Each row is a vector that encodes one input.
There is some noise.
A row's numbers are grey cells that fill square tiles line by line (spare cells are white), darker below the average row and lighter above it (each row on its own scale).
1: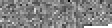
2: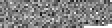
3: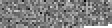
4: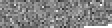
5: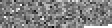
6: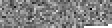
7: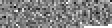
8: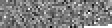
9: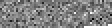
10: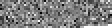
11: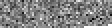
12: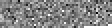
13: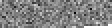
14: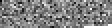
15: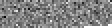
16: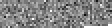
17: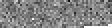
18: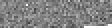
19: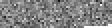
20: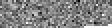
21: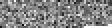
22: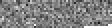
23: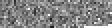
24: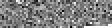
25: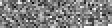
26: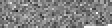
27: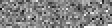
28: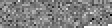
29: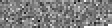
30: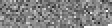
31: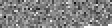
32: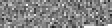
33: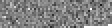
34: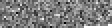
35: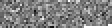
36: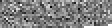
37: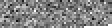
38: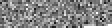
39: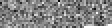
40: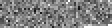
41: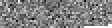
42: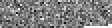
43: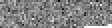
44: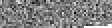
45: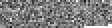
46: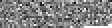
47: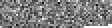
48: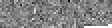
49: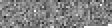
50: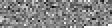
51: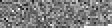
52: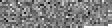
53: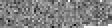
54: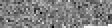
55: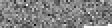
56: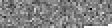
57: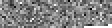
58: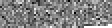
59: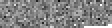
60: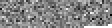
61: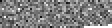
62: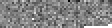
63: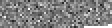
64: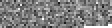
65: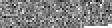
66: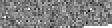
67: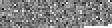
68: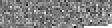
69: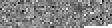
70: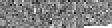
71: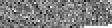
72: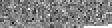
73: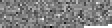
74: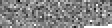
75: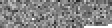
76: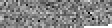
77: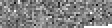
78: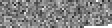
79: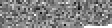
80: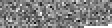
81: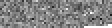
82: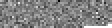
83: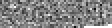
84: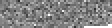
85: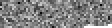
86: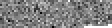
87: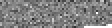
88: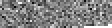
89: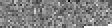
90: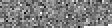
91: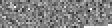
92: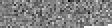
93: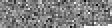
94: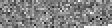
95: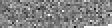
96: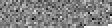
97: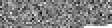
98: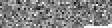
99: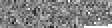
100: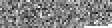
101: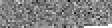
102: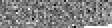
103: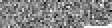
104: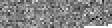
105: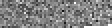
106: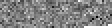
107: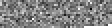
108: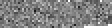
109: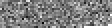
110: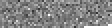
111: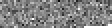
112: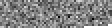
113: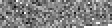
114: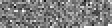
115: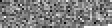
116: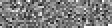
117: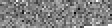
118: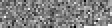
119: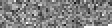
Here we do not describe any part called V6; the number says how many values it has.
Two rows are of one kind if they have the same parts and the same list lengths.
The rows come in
2 kinds.
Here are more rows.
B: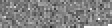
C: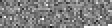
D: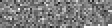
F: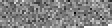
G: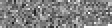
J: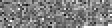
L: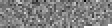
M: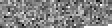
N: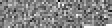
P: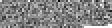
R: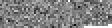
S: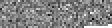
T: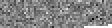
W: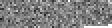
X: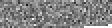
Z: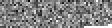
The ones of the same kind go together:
B, C, D, J, L, M, S, Z
F, G, N, P, R, T, W, X

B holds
a point on a 5-point line, three true/false values and a value of V6.
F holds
a point on a 5-point line and a value of V6.
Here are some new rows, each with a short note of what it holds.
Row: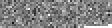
a point on a 5-point line and a value of V6
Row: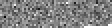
a point on a 5-point line and a value of V6
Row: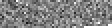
a point on a 5-point line and a value of V6
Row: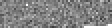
a point on a 5-point line and a value of V6
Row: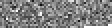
a point on a 5-point line and a value of V6
